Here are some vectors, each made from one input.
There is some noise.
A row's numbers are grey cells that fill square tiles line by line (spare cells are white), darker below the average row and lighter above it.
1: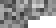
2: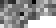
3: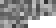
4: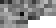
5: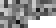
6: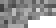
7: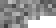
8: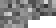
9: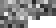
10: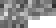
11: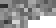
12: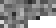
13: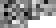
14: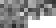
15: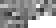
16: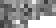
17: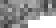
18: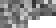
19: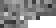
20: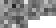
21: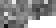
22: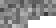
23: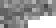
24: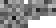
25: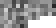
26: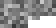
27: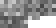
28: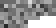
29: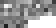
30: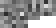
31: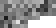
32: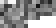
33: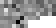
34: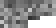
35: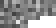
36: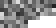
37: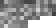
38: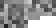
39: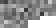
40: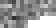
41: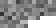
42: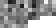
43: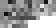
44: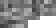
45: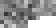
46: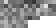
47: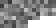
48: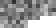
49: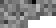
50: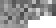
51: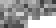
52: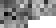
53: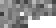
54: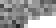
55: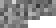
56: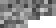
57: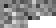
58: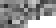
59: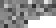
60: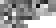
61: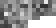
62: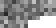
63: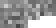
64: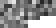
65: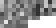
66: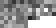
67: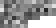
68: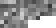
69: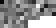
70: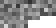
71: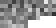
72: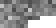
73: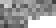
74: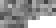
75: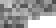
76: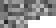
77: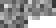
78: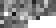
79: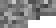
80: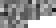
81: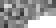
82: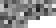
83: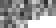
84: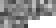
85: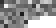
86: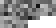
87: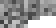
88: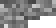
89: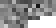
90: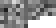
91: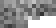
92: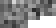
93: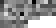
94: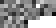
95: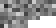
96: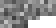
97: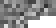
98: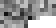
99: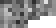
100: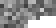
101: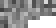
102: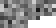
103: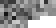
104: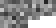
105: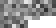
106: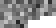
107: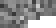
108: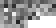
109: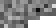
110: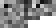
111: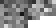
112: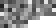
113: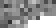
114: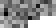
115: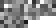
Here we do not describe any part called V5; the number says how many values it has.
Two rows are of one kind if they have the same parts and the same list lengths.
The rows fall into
2 kinds.
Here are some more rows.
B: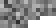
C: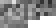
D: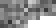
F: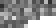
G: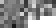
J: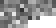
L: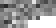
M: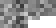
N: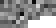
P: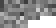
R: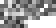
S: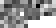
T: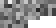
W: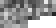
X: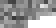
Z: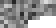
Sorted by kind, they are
B, D, G, J, L, M, R, T, X, Z
C, F, N, P, S, W

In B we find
a point on an 8-point line and a value of V5.
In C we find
a point on an 8-point line and a node of an 8-node tree.
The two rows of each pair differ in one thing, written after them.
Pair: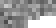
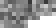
the place on the 8-point line
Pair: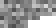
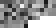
the value of V5
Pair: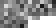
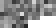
the place on the 8-point line
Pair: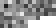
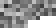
the place on the 8-point line
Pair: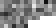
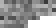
the value of V5
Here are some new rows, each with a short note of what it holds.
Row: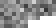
a point on an 8-point line and a value of V5
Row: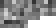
a point on an 8-point line and a node of an 8-node tree
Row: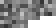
a point on an 8-point line and a node of an 8-node tree
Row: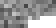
a point on an 8-point line and a value of V5
